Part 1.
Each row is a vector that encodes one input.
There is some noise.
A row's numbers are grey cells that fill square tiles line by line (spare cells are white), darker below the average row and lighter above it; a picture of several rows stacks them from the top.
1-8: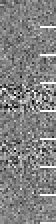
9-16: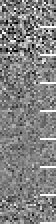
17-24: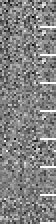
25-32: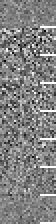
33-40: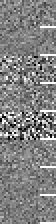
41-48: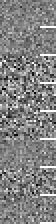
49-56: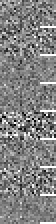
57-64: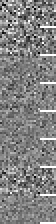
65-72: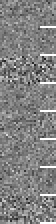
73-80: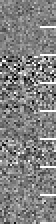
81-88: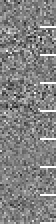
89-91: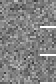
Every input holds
a list of up to two items, each a point on each of two 4-point lines.
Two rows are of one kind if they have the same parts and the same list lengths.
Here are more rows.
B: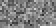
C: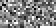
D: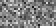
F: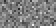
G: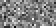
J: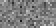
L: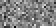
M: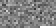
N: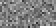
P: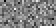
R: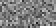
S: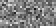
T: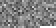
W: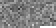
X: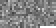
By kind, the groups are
B, J, N, R
C, D, F, M, P, S, T, W, X
G, L

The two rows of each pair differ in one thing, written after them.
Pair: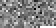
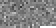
the place on one of the two 4-point lines in item 2 of the list
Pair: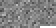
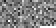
the place on one of the two 4-point lines in item 1 of the list
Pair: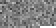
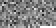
the place on one of the two 4-point lines in item 1 of the list
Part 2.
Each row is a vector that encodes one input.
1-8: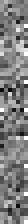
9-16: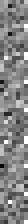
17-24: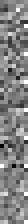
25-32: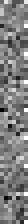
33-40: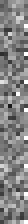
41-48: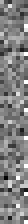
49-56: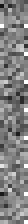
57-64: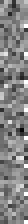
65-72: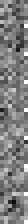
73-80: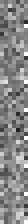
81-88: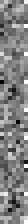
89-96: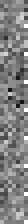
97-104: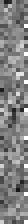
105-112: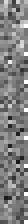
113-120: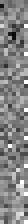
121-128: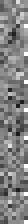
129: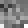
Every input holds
either a point on a 16-point circle, or a point on a 16-point line.
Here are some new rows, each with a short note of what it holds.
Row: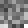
a point on a 16-point line
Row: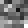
a point on a 16-point circle
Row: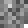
a point on a 16-point circle
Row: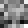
a point on a 16-point circle
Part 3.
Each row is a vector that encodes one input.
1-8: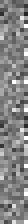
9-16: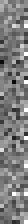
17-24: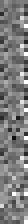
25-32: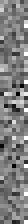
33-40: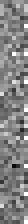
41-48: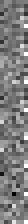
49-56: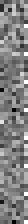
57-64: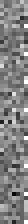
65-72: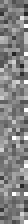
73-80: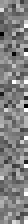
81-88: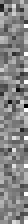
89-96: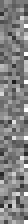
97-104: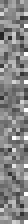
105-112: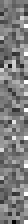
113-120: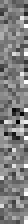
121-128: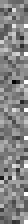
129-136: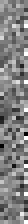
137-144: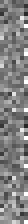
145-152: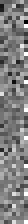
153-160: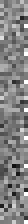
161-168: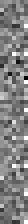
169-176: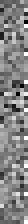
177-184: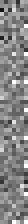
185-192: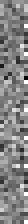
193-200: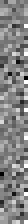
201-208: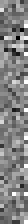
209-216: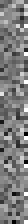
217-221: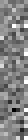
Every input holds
a list of up to two points on an 8-point line.
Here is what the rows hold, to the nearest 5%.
All of them are lists of up to two points on an 8-point line: a few are empty, 55% hold one and 45% two.
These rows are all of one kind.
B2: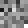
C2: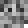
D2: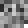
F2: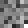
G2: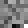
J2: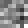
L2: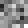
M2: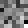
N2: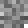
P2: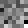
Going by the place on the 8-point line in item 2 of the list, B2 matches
F2, G2, M2 and N2.
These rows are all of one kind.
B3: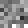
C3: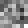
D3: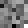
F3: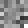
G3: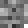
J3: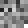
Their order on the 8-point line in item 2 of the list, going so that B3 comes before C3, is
B3, F3, J3, G3, C3, D3.
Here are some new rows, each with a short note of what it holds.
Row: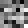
the empty list
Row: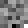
a list of two items
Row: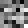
the empty list
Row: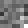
a list of one item
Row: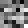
the empty list
